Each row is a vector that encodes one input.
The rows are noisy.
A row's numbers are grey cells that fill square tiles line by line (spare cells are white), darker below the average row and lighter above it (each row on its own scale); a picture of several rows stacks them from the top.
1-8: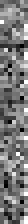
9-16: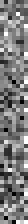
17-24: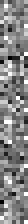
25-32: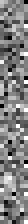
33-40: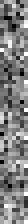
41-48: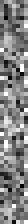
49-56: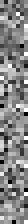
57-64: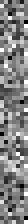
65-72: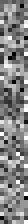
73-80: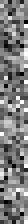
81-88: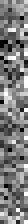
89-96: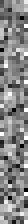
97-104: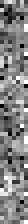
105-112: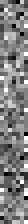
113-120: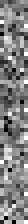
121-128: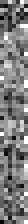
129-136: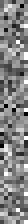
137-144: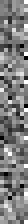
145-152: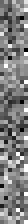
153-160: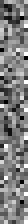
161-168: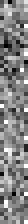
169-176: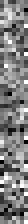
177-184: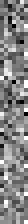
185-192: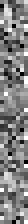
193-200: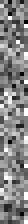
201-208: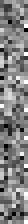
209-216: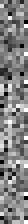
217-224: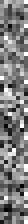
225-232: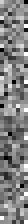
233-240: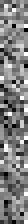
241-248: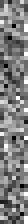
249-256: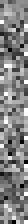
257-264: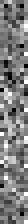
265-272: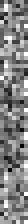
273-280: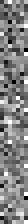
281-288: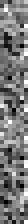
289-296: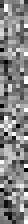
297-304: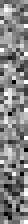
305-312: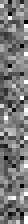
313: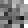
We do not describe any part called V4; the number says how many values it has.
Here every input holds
either one of 11 labels and a true/false value, or a value of V4.
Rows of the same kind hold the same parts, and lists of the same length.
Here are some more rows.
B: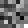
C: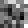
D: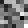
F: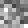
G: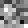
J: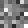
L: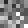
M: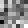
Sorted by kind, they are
B, C, D, F, G, J
L, M

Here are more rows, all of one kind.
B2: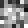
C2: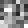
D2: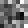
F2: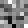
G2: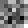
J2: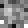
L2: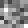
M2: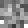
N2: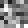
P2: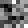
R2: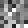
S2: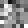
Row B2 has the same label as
F2, J2, M2 and S2.
